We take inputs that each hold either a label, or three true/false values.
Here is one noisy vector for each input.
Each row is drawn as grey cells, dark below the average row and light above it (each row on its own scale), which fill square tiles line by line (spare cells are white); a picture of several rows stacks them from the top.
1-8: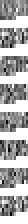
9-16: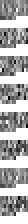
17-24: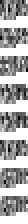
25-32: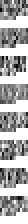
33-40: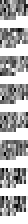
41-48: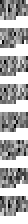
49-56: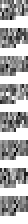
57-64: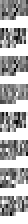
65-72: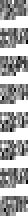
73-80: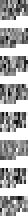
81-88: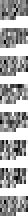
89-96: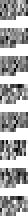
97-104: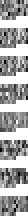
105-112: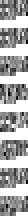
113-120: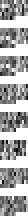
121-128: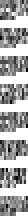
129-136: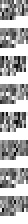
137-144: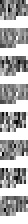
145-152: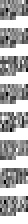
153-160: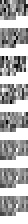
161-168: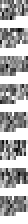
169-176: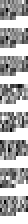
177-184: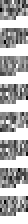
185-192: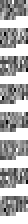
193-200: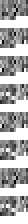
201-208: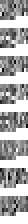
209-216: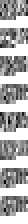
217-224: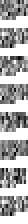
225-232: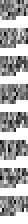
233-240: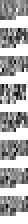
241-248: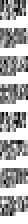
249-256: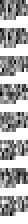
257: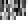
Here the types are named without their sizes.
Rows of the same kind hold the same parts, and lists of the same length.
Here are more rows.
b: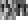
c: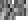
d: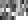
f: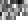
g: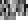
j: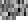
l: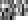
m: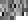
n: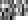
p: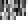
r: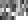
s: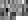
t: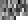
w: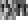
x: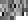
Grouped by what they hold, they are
b, c, f, g, j, p, t, w
d, l, m, n, r, s, x

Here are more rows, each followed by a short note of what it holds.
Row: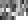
three true/false values
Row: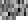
a label
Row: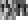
a label
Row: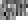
a label
